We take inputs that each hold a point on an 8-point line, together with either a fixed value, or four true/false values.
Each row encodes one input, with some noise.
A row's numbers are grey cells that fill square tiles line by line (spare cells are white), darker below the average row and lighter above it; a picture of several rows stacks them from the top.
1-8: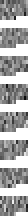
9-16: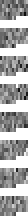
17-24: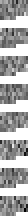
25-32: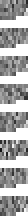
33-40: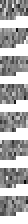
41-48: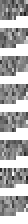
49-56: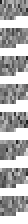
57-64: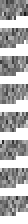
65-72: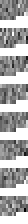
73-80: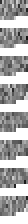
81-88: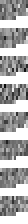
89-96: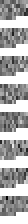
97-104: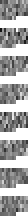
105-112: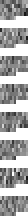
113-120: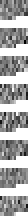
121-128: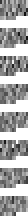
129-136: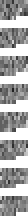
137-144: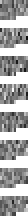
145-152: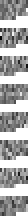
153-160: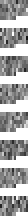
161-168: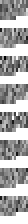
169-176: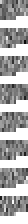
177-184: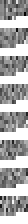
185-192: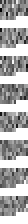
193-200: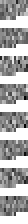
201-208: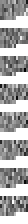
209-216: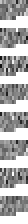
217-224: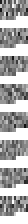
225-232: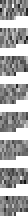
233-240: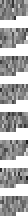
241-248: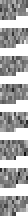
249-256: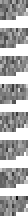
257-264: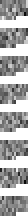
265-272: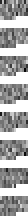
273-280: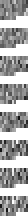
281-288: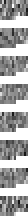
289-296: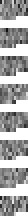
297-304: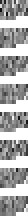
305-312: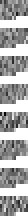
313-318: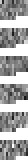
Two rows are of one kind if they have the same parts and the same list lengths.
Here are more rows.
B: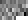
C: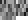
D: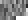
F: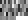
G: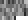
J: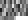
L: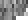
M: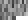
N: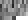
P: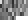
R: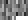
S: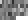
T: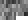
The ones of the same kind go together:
B, F, G, L, M, N
C, D, J, P, R, S, T

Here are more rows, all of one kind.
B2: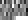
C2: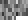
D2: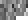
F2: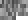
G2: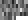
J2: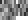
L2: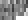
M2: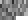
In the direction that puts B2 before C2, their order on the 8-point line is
B2, J2, C2, G2, F2, M2, D2, L2.
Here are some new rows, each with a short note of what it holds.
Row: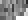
a point on an 8-point line and four true/false values
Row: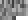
a point on an 8-point line
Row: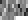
a point on an 8-point line and four true/false values
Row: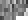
a point on an 8-point line and four true/false values
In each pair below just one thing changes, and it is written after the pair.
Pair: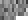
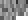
one of the four true/false values
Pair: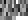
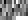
one of the four true/false values
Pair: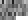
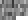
one of the four true/false values
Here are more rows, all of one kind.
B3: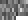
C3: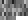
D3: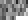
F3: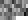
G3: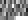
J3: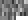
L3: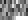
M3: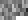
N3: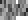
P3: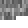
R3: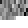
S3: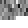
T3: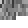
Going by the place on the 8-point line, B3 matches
C3, J3 and P3.
